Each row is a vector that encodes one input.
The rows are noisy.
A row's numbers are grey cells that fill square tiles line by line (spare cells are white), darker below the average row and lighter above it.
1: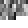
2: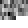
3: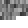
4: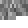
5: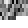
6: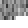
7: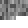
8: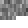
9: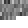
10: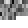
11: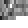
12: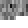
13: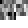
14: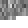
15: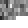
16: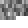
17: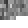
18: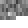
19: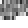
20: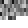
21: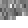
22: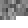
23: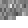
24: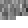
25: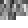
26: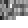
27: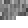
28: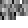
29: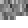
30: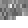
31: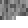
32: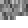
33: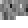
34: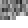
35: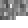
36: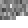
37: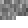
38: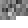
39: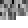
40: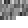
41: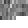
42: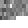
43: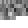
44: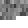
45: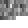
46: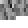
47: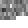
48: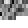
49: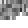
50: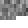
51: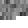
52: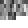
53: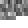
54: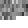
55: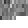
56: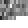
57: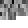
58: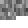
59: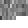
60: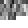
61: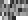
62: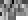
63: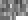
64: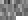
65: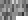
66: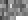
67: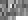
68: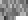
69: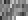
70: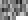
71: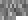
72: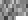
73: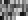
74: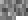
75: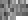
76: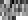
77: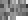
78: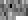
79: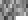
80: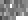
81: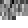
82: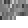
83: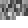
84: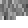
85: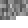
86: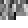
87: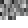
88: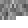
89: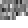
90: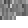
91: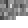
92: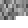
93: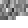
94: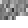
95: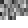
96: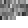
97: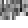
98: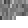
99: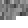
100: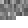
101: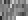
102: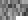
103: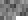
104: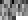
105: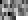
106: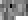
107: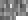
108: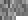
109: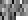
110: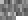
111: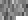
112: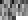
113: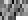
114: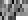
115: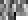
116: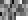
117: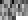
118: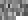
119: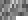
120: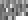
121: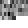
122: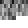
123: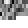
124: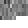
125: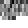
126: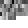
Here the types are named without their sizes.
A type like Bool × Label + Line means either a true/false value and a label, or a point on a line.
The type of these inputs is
(Bool × Bool × Bool + Unit) × Circle + Tree.
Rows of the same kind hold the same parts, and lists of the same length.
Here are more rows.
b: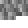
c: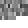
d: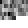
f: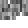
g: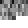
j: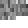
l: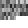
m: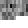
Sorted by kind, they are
b, f, l, m
c, j
d, g

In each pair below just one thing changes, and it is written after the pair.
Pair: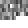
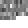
the place on the circle
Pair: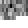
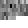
the place on the circle
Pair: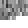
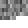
the place on the circle
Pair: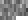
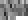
the place on the circle
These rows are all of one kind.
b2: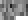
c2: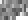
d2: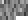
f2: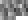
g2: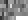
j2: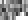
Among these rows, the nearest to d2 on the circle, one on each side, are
g2 and j2.
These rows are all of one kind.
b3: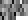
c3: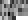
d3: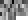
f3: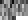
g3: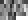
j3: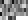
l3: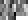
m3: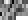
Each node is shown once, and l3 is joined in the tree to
g3.
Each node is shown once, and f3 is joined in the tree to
c3 and d3.
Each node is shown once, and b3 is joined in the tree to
m3.
